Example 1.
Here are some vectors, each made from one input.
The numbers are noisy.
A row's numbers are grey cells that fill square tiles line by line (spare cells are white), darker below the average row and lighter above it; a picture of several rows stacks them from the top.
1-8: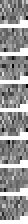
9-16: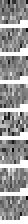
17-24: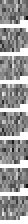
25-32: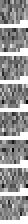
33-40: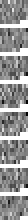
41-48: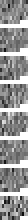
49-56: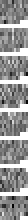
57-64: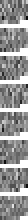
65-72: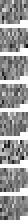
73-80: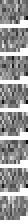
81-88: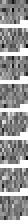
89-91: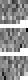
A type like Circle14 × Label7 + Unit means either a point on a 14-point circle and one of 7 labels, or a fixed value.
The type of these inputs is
List3(Line5).
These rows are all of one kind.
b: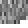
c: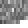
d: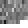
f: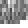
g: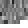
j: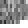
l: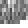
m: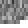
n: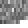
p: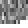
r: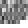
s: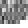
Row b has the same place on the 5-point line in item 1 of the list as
g and m.
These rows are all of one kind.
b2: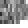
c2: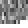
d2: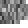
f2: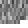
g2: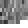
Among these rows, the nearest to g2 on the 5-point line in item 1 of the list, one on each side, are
b2 and f2.
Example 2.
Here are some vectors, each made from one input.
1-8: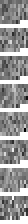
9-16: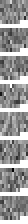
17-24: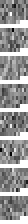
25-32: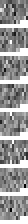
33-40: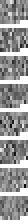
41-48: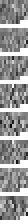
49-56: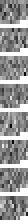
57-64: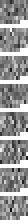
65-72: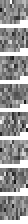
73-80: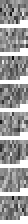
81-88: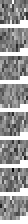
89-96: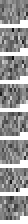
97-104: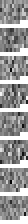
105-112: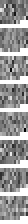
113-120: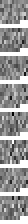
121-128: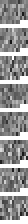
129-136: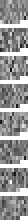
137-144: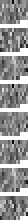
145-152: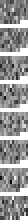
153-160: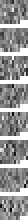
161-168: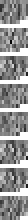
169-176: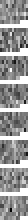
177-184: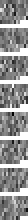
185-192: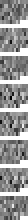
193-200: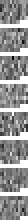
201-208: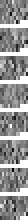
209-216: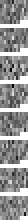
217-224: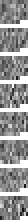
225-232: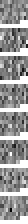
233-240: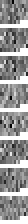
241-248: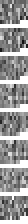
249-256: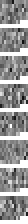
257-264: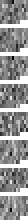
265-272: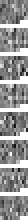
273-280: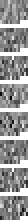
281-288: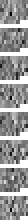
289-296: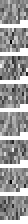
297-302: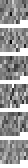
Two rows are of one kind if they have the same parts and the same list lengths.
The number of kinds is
2.
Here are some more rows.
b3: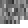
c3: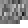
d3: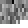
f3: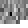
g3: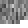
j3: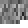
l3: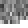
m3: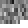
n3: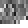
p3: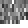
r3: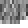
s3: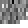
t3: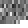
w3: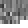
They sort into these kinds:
b3, c3, d3, f3, g3, j3, l3, m3, r3, s3, w3
n3, p3, t3

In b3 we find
a point on an 8-point circle, a point on a 13-point circle and a true/false value.
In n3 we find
a point on a 13-point circle.
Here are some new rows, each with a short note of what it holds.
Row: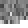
a point on an 8-point circle, a point on a 13-point circle and a true/false value
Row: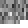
a point on a 13-point circle
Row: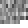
a point on a 13-point circle
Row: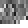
a point on a 13-point circle
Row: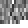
a point on a 13-point circle
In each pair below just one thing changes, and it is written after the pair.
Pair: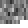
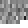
the place on the 13-point circle
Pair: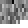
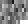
the place on the 8-point circle
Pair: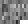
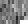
the true/false value
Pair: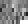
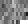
the true/false value
